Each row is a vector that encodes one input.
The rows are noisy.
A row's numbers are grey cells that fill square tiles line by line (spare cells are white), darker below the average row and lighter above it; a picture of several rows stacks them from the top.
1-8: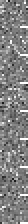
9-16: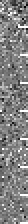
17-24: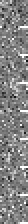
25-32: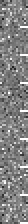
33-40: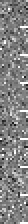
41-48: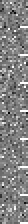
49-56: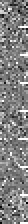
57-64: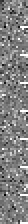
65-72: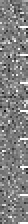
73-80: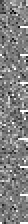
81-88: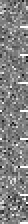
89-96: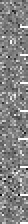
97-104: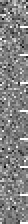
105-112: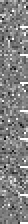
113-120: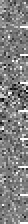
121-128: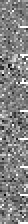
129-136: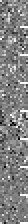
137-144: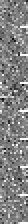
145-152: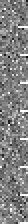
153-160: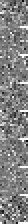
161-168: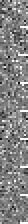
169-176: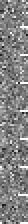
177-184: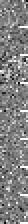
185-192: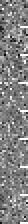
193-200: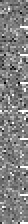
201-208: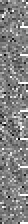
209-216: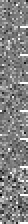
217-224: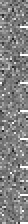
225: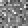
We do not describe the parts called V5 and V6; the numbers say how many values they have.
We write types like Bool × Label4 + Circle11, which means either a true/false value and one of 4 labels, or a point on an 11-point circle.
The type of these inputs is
Line4 × V5 × V6 + Line12 × Line12.
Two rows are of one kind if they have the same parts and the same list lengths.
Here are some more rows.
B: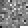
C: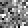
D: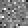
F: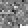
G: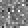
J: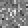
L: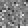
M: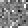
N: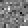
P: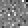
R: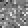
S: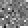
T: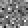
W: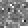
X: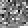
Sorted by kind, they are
B, C, D, G, J, M, P, R, W
F, L, N, S, T, X

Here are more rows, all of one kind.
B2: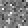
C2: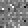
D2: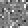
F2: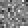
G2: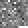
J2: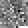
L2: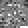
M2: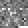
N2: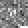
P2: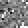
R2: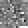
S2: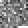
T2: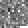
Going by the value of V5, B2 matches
L2, M2 and S2.
